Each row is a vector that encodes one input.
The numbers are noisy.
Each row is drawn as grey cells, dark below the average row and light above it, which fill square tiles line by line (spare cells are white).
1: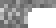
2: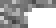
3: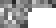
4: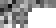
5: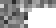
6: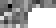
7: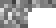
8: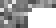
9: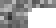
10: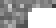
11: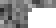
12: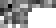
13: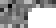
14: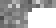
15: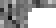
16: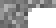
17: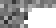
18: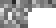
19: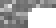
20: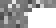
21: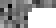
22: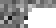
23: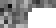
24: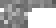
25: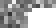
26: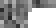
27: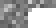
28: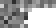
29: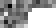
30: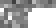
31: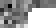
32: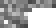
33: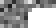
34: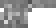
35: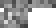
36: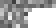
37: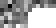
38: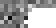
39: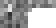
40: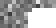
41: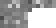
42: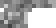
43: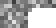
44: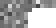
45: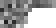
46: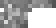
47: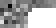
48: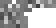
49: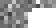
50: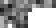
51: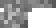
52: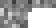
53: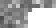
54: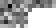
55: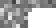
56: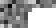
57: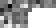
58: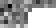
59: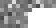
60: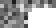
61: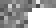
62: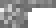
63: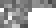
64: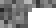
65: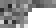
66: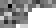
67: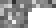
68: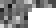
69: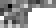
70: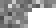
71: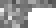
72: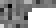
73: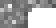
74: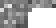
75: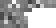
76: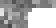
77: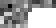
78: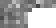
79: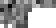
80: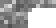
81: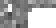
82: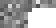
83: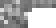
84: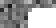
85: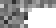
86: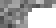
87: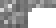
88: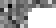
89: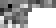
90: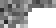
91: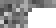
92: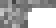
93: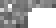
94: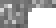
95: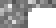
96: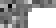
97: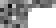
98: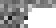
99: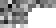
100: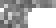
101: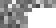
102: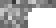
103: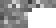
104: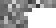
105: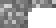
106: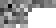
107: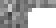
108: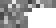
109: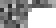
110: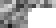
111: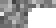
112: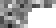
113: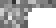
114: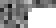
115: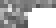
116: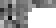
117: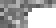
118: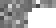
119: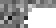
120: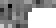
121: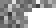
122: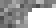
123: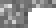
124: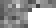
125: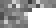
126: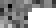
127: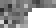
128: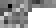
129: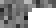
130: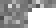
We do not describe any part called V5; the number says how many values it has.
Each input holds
either a true/false value and two values of V5, or a list of up to three points on a 4-point line.
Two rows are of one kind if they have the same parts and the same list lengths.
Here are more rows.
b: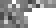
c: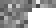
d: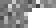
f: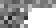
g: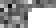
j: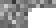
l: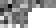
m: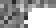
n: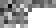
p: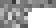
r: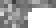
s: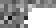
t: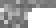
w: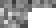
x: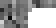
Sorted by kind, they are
b, c, d
f, m, s
g, l, n, x
j
p, r, t, w

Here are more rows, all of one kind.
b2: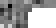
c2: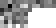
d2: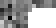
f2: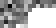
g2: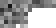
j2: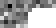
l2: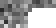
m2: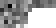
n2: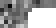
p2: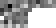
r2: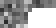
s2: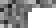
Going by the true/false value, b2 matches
d2 and s2.
